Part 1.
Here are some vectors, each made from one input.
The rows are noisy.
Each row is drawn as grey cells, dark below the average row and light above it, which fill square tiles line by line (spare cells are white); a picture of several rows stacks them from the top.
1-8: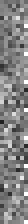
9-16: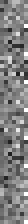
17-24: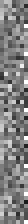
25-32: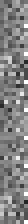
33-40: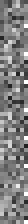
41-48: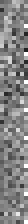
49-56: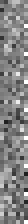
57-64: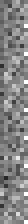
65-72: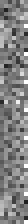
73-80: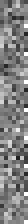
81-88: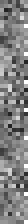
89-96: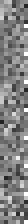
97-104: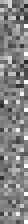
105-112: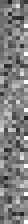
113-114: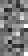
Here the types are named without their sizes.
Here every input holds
either a point on a line, or a node of a tree.
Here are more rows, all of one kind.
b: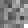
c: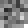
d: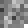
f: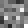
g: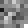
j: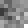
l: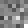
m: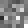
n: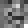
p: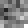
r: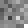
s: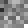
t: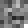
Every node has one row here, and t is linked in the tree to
b and n.
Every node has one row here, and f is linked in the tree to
m.
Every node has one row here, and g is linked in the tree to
d.
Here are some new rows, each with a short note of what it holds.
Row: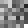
a point on a line
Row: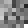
a point on a line
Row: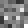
a node of a tree
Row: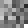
a point on a line
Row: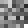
a point on a line
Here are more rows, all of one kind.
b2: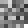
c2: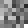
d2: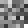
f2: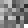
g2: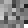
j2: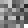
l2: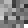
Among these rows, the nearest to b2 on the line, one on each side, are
d2 and j2.
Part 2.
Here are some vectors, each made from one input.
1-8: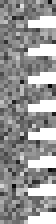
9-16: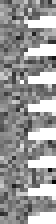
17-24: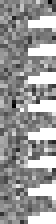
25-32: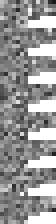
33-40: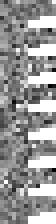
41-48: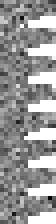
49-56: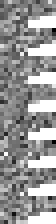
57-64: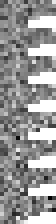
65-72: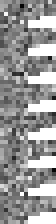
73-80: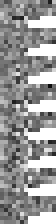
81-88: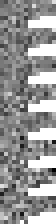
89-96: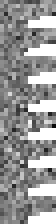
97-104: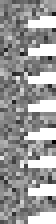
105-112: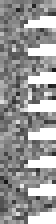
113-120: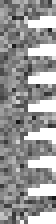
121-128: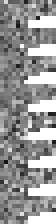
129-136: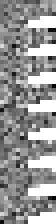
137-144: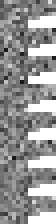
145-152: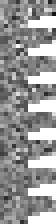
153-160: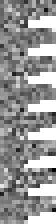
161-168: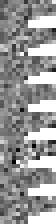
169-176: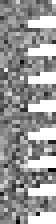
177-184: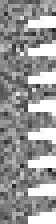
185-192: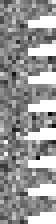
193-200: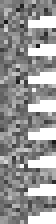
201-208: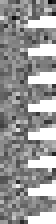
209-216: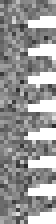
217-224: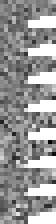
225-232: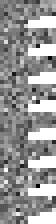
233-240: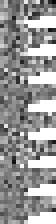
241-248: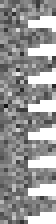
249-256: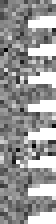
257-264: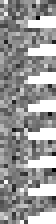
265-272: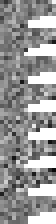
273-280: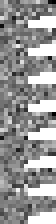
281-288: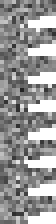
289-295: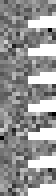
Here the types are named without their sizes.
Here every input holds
a node of a tree and five true/false values.
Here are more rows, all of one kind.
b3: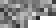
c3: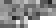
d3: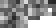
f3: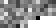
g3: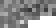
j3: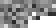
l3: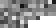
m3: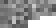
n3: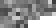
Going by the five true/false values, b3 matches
l3, m3 and n3.
